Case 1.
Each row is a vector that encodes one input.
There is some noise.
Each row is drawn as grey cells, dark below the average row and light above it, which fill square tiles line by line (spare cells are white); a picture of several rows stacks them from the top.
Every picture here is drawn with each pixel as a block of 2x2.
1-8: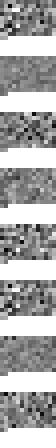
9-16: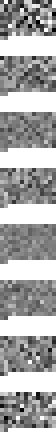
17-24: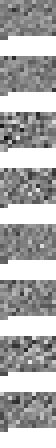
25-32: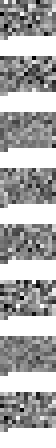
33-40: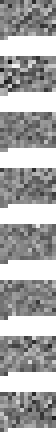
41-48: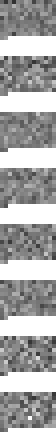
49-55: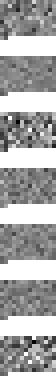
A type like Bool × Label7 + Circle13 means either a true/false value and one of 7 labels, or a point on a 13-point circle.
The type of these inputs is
Line4 × Line4 × Tree7 + Unit.
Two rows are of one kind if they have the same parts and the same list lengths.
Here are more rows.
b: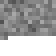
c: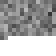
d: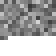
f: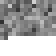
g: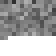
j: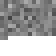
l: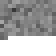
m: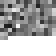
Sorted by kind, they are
b, c, d, f, g, j, l
m

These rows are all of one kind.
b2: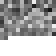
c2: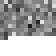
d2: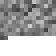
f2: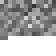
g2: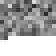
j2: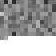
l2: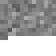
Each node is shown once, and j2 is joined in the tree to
g2.
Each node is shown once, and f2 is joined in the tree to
d2, g2 and l2.
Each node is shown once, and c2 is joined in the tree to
l2.
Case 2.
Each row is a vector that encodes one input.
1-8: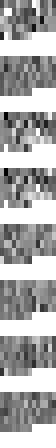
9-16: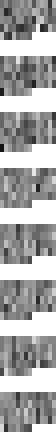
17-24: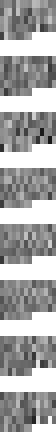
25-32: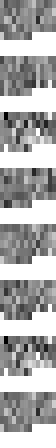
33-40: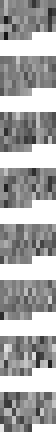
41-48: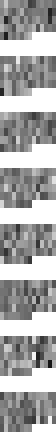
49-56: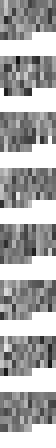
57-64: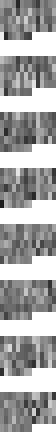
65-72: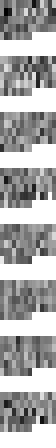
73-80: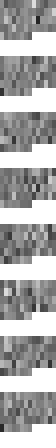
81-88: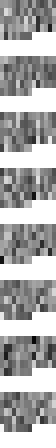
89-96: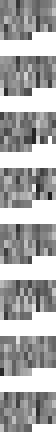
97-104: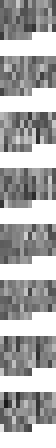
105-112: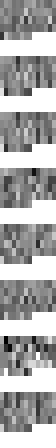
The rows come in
3 kinds.
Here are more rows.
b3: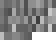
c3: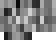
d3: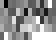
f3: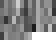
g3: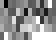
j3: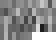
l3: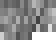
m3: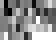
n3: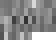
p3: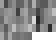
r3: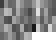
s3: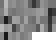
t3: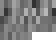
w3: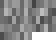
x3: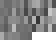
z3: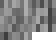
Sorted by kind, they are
b3, c3, l3, p3, x3
d3, g3, m3
f3, j3, n3, r3, s3, t3, w3, z3

